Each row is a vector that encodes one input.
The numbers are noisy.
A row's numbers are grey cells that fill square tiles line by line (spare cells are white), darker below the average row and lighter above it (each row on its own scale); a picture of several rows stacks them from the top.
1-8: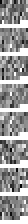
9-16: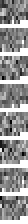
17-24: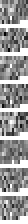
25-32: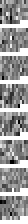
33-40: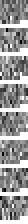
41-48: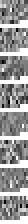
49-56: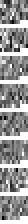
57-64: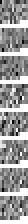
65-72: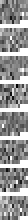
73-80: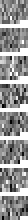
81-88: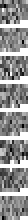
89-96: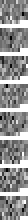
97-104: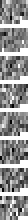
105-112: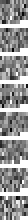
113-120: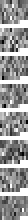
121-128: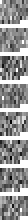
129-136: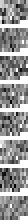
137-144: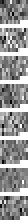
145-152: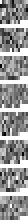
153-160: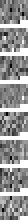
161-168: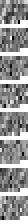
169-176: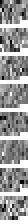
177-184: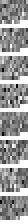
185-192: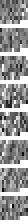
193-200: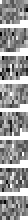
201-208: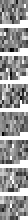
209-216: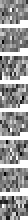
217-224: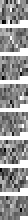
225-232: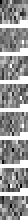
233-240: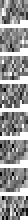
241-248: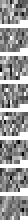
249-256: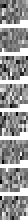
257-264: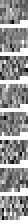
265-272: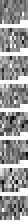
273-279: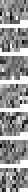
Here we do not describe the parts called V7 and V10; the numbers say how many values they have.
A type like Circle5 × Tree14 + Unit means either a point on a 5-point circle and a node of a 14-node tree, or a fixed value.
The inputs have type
(Bool × V7 + Circle11) × V10 + Unit.
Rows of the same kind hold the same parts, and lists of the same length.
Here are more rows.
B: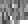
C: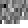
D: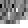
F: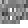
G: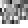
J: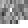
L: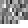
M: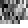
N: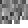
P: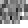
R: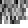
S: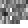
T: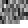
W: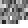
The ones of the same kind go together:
B, F, G, J, L, S, T, W
C, M, N, P, R
D

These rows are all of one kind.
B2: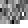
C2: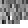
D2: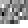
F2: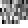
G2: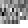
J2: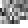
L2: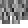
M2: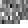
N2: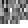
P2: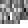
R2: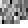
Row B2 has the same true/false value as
F2, L2, N2 and R2.
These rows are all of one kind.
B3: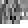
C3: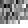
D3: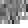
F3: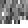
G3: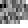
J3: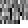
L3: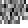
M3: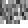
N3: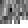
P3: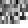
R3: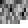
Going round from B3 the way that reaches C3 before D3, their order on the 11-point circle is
B3, C3, P3, R3, M3, N3, J3, F3, L3, G3, D3.
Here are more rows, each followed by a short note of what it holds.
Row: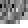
a fixed value
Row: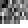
a point on an 11-point circle and a value of V10
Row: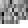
a true/false value, a value of V7 and a value of V10
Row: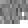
a point on an 11-point circle and a value of V10
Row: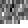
a point on an 11-point circle and a value of V10
